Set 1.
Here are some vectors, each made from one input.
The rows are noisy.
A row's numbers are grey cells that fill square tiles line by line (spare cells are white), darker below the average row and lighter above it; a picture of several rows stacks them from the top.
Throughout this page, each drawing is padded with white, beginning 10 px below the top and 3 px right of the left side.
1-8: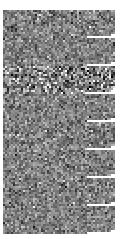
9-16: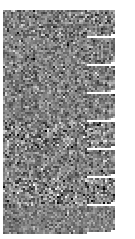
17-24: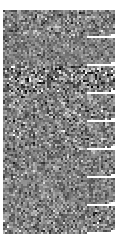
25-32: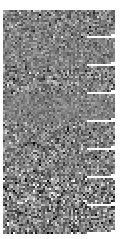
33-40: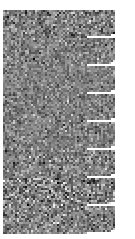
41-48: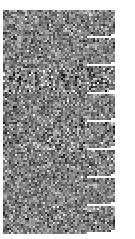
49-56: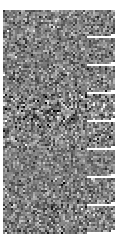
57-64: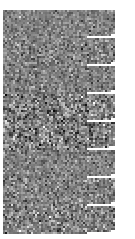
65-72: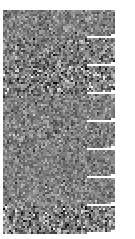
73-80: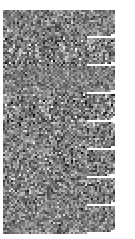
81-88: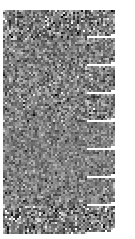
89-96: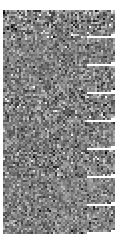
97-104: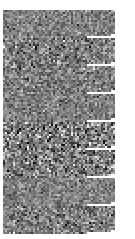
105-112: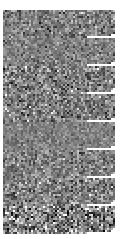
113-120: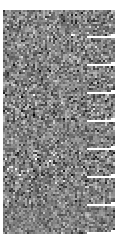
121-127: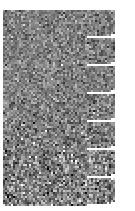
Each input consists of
a point on a 12-point line.
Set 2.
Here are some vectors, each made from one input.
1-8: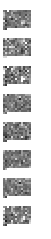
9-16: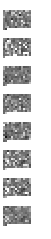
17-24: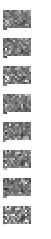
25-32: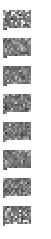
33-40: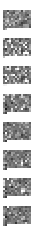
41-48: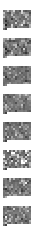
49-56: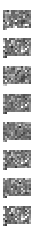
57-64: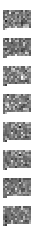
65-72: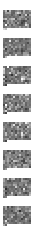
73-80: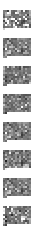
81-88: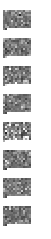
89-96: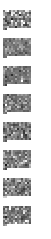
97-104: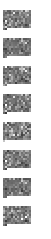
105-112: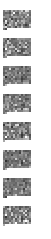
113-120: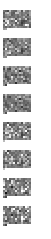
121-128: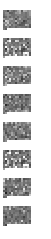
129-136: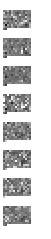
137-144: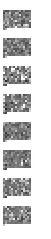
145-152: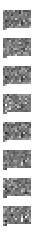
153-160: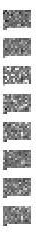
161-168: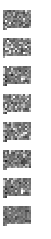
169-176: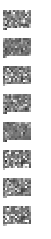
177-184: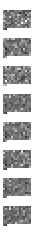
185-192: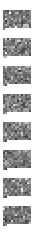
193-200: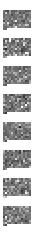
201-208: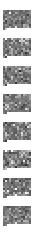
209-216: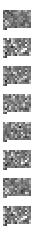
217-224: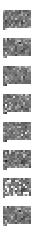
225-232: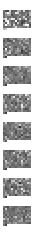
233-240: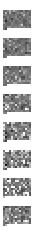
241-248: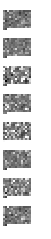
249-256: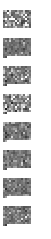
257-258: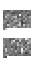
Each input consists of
four true/false values.
